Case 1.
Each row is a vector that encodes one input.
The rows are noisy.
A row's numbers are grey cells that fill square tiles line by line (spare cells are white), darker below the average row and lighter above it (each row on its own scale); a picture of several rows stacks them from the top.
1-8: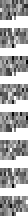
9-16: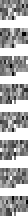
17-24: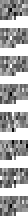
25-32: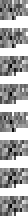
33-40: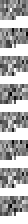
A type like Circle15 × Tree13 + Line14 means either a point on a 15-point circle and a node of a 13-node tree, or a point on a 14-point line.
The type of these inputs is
Bool × Line6.
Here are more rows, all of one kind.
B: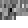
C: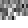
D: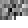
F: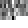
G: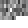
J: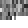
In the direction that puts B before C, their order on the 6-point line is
D, B, F, J, C, G.
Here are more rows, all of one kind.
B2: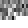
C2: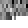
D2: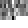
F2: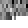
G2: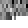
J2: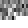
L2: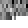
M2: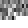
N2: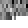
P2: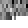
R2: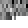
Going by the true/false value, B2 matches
D2, J2 and M2.
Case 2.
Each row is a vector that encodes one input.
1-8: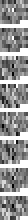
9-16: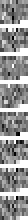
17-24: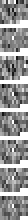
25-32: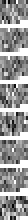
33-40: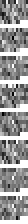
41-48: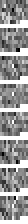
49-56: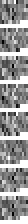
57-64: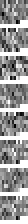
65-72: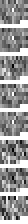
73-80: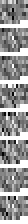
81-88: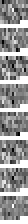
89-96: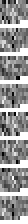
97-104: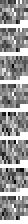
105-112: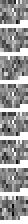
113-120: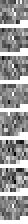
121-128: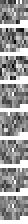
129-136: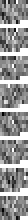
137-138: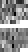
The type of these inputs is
Line3 × Line6 + Tree12 + Unit.
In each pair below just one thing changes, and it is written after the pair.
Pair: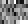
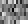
the place on the 3-point line
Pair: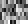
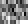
the place on the 6-point line
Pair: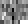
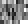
the place on the 3-point line
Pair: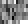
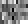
the place on the 3-point line
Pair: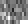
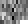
the place on the 6-point line
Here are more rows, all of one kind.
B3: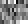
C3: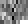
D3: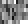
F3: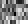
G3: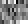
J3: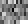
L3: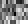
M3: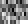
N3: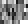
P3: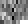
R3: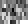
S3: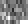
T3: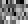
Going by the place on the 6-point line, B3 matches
C3, G3 and P3.
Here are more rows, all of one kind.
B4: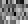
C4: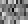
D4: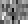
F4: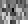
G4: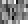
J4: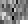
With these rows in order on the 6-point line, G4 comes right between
D4 and J4.
